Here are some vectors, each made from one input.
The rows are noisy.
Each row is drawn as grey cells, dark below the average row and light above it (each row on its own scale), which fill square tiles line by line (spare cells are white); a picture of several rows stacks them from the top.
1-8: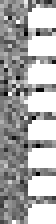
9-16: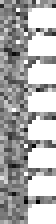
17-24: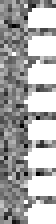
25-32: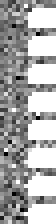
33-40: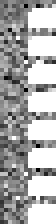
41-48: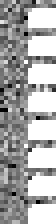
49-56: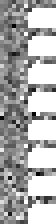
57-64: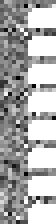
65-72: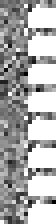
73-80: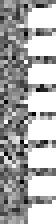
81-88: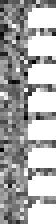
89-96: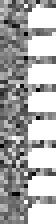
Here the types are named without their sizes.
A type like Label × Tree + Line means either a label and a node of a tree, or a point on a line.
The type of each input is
Label × (Tree + Unit).
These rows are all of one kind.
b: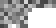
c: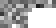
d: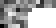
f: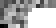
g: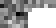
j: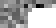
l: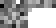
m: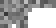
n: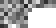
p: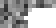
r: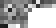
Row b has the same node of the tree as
d, f, n and r.
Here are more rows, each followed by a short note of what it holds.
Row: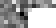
a label and a node of a tree
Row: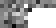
a label
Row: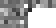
a label
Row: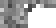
a label
